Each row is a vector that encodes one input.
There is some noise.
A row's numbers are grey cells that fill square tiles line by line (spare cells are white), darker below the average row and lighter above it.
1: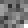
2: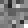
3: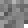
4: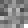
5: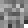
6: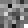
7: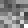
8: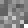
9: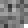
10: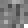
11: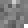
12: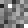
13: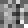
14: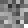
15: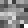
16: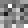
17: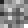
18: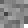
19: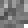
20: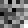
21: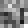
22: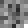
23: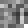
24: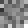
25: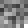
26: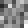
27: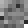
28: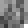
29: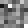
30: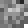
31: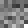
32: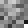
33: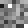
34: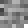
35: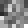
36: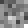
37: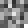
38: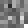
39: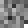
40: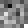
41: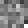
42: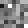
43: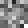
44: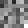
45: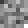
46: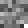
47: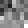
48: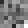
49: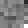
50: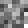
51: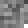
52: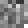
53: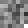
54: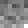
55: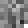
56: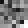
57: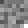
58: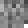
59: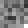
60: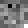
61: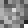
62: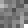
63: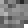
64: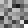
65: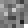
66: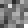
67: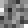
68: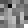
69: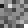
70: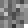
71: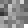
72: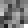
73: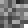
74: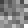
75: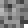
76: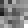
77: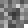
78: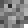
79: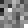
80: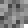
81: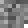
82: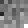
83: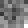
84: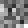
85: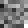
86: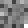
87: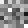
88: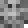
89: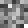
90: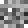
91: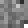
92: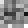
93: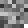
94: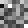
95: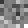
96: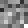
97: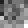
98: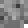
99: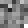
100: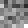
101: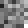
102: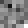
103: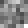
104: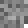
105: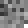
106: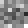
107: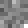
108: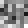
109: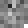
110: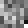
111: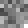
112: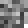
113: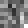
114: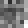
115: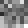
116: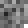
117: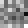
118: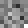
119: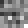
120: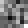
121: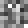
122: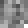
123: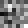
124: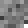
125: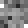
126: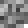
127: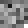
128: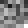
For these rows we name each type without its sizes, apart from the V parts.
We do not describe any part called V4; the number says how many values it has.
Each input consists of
a list of items, each a true/false value and a value of V4.
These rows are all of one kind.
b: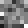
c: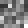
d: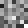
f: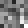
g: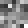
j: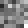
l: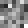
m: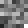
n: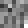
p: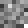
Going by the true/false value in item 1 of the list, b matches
c, f, m and n.
